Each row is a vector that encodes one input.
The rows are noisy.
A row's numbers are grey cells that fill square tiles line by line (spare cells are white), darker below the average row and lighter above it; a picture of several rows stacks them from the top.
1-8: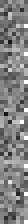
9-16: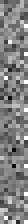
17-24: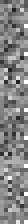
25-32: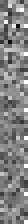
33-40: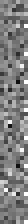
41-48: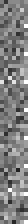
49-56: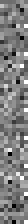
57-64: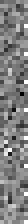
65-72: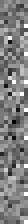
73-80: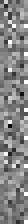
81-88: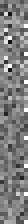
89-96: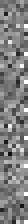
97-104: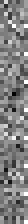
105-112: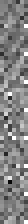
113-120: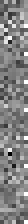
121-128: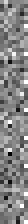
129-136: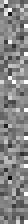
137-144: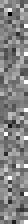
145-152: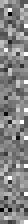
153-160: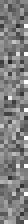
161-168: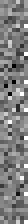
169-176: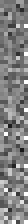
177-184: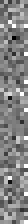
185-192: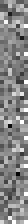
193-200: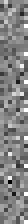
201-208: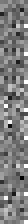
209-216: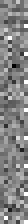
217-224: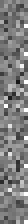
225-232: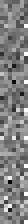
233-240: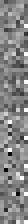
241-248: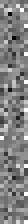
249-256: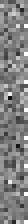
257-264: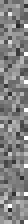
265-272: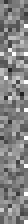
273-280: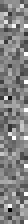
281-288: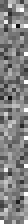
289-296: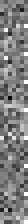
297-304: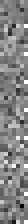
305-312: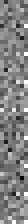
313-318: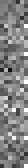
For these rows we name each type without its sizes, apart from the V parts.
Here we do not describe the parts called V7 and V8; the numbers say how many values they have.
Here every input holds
a value of V8, together with either a point on a circle and a true/false value, or a value of V7.
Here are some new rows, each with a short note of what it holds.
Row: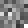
a point on a circle, a true/false value and a value of V8
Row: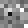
a value of V7 and a value of V8
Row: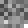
a value of V7 and a value of V8
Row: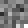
a point on a circle, a true/false value and a value of V8
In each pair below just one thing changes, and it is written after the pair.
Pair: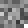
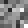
the value of V8
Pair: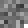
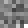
the value of V8
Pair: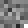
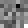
the true/false value
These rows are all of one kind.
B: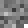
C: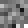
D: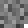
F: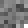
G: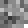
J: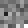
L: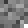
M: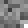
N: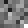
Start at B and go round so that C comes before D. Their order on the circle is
B, G, L, N, J, M, C, F, D.
